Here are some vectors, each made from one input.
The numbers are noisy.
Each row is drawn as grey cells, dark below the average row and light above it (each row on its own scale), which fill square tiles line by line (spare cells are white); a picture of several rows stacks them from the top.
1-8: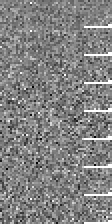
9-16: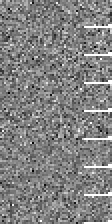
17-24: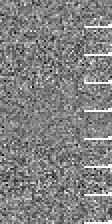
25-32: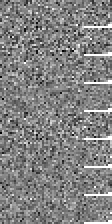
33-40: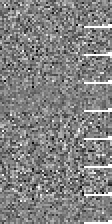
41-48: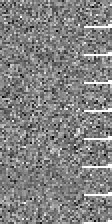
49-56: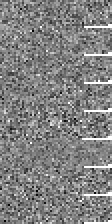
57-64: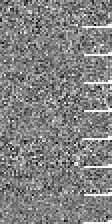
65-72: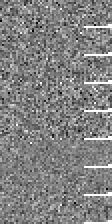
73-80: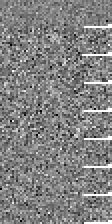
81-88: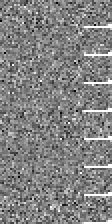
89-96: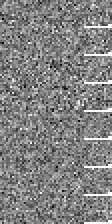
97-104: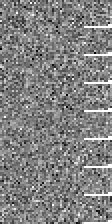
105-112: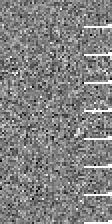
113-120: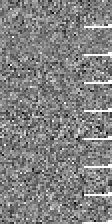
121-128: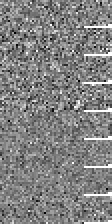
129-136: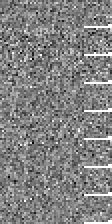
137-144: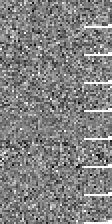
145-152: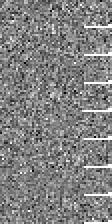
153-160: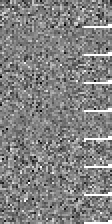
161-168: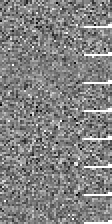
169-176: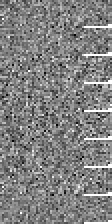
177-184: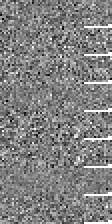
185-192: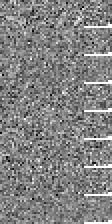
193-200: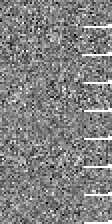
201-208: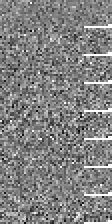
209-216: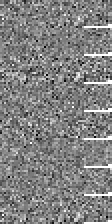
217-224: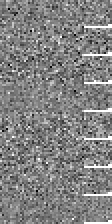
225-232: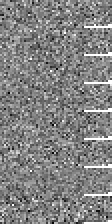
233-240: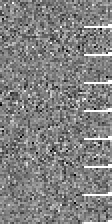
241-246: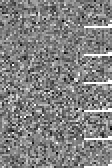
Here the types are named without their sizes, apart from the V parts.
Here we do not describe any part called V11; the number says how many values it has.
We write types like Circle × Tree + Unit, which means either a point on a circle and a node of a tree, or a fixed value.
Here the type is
Bool × Bool × Bool + Tree × (Tree + V11).
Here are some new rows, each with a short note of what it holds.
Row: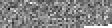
a node of a tree and a value of V11
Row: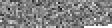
a node of each of two trees
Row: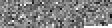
a node of each of two trees
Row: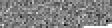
three true/false values
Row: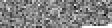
three true/false values
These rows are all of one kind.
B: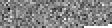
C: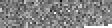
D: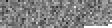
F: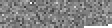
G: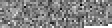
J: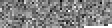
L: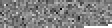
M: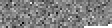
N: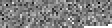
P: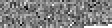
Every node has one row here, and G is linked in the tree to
F.
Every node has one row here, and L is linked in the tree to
B, N and P.
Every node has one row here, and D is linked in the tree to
J and P.
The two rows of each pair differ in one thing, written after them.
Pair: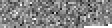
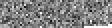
the value of V11
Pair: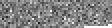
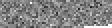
the node of the tree
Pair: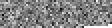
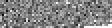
the value of V11
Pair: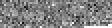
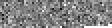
the value of V11
